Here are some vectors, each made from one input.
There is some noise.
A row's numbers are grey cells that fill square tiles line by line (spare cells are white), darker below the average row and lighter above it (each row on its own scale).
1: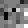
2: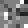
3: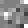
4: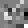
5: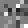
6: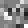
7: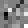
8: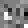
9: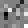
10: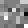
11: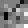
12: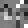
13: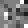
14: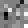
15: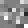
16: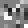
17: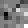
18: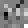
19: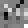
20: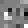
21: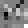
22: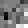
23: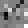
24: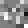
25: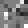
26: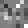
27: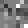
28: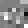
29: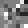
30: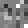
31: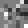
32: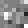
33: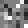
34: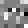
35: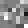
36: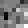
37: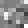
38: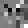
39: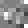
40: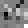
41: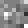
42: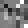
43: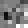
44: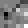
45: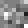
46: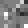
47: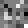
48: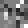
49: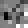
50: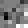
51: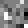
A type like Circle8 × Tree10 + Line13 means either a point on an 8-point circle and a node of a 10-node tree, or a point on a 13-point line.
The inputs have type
Bool × Line7.
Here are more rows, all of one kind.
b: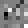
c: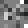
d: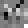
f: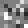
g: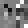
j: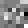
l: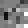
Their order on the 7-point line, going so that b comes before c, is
b, d, j, f, l, g, c.
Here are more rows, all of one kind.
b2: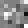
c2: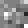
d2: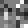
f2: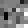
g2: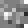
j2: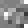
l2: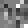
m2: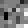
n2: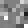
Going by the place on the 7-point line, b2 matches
c2 and g2.
